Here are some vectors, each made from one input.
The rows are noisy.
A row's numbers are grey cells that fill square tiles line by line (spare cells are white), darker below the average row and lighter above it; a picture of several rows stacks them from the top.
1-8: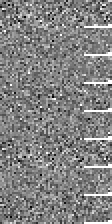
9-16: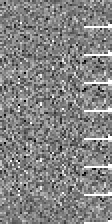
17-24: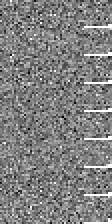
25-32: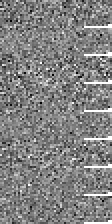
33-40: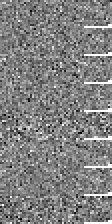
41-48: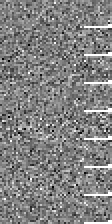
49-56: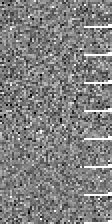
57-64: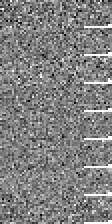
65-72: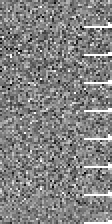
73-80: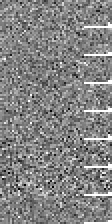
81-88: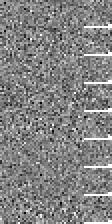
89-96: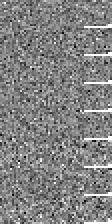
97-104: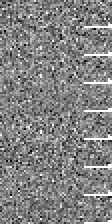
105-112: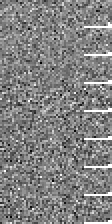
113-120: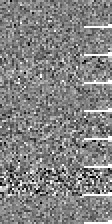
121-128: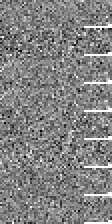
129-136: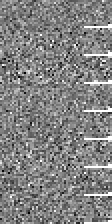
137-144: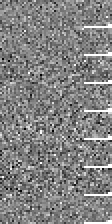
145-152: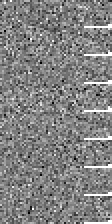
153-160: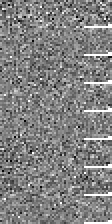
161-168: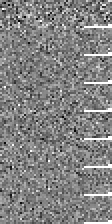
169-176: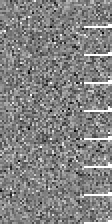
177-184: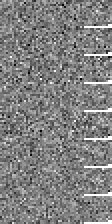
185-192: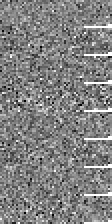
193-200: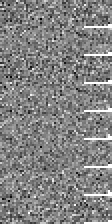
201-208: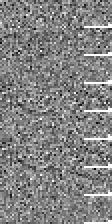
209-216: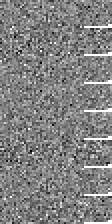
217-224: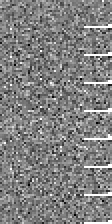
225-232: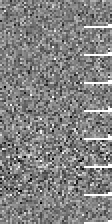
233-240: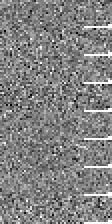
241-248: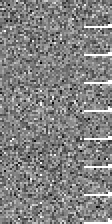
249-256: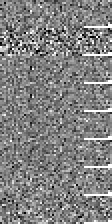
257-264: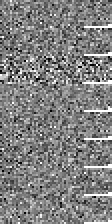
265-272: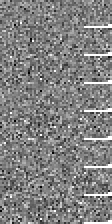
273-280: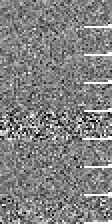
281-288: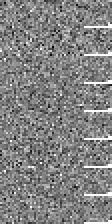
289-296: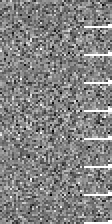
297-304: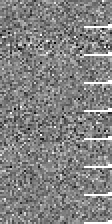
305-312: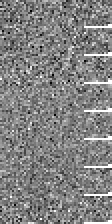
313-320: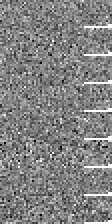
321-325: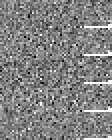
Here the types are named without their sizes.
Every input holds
a list of points on a line.
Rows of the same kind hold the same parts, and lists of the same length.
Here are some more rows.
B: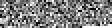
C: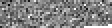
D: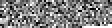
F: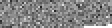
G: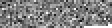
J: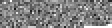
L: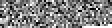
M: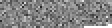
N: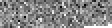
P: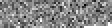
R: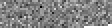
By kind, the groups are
B, D, L
C, G
F, J, M, N, P
R

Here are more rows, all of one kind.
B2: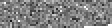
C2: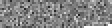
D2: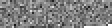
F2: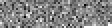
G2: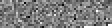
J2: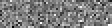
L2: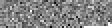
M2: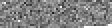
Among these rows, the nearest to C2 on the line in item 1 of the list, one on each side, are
D2 and L2.
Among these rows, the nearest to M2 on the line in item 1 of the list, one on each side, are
B2 and D2.
